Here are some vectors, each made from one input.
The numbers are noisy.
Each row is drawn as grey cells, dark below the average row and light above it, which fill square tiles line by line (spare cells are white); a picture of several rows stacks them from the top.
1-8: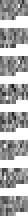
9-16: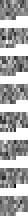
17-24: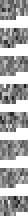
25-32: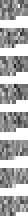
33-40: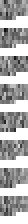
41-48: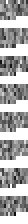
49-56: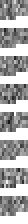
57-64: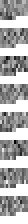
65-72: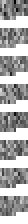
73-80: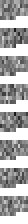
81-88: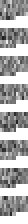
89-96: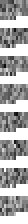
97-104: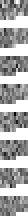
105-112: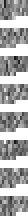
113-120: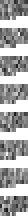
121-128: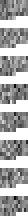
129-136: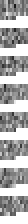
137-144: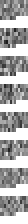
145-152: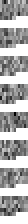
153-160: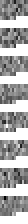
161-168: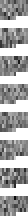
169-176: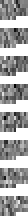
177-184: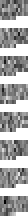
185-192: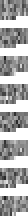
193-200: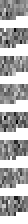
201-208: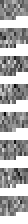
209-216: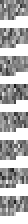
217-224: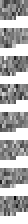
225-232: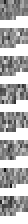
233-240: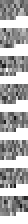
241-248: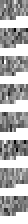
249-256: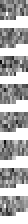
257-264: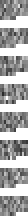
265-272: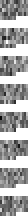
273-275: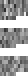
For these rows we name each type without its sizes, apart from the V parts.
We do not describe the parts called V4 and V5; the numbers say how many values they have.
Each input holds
either a point on a circle and a value of V4, or a point on a line and a true/false value, or a value of V5.
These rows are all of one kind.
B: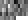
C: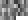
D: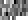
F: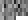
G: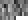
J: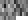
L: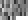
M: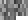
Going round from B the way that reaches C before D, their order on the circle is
B, G, J, F, C, L, M, D.
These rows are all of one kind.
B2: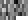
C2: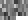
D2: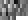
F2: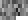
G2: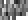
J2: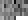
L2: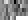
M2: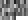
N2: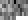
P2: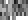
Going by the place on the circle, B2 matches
D2 and L2.
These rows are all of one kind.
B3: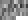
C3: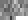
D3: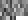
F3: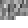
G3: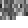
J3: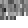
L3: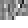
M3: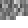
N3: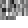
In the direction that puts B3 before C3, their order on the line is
J3, B3, D3, C3, L3, F3, N3, G3, M3.
